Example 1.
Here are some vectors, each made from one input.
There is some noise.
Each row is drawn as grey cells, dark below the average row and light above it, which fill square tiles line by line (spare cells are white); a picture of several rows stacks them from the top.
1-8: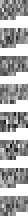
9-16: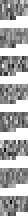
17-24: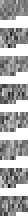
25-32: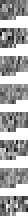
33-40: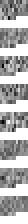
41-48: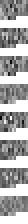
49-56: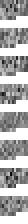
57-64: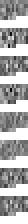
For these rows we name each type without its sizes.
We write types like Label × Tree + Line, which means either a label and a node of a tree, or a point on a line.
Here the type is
Line.
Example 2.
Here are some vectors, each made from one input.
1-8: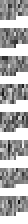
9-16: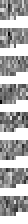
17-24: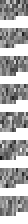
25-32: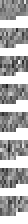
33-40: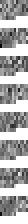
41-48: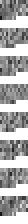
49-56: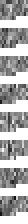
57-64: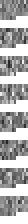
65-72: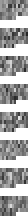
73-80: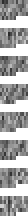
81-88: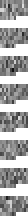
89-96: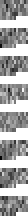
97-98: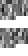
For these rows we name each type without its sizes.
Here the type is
Tree.
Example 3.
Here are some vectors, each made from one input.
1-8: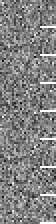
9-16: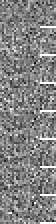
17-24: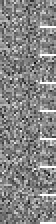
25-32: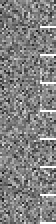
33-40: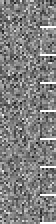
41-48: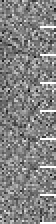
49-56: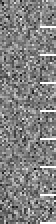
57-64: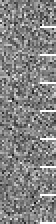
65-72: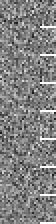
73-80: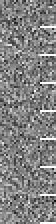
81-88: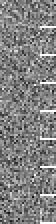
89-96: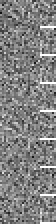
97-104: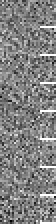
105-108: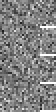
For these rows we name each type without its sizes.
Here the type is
Bool × Bool × Bool × Bool.
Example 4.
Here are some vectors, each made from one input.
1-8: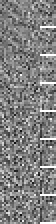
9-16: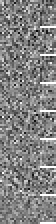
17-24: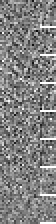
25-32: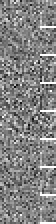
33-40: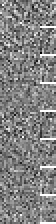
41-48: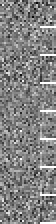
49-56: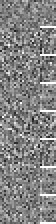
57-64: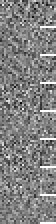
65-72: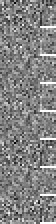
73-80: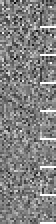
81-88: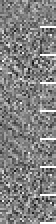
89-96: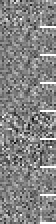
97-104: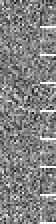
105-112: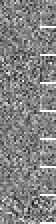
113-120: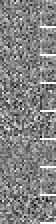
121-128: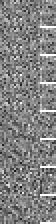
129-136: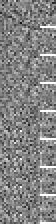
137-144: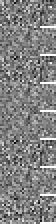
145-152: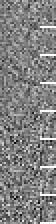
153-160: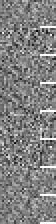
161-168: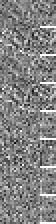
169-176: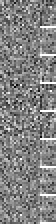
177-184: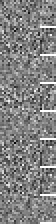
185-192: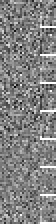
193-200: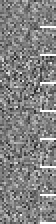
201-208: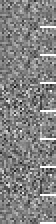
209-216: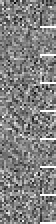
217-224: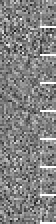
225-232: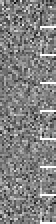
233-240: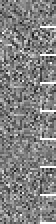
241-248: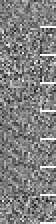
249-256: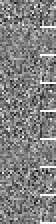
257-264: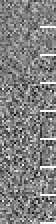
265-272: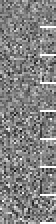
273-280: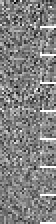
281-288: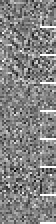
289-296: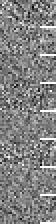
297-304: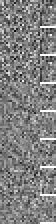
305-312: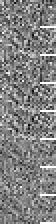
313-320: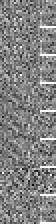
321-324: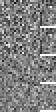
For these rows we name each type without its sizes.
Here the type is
Bool × Bool × Bool.
